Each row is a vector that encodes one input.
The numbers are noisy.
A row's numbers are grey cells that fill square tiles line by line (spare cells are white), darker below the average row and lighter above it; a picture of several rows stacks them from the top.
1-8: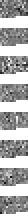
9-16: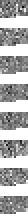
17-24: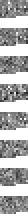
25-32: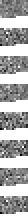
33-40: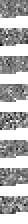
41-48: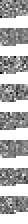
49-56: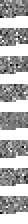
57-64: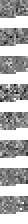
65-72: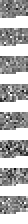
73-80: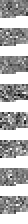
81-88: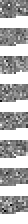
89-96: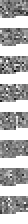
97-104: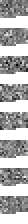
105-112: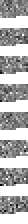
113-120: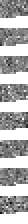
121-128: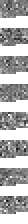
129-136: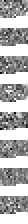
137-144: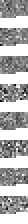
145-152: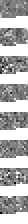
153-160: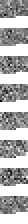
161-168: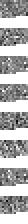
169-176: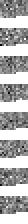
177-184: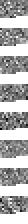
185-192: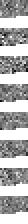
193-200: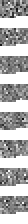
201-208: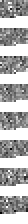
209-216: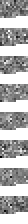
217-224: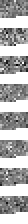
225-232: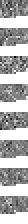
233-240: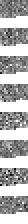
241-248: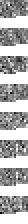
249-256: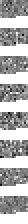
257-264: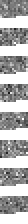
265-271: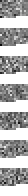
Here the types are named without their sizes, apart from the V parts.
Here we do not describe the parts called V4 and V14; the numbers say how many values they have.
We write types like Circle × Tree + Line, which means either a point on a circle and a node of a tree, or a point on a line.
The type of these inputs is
Label + (Tree + V14) × V4.
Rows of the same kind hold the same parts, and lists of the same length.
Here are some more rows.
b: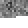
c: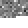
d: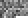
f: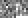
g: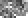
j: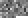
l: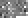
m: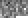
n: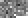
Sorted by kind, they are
b, c, f, j, m
d
g, l, n

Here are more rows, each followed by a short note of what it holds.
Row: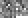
a value of V4 and a value of V14
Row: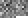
a value of V4 and a value of V14
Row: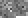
a node of a tree and a value of V4
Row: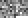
a value of V4 and a value of V14
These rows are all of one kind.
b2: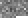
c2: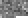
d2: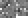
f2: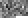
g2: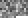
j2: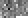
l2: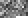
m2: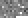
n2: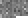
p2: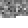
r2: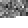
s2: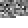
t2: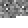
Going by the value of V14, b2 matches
d2, n2 and r2.
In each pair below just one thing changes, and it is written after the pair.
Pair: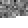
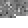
the node of the tree
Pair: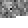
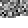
the value of V4
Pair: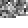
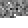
the value of V4
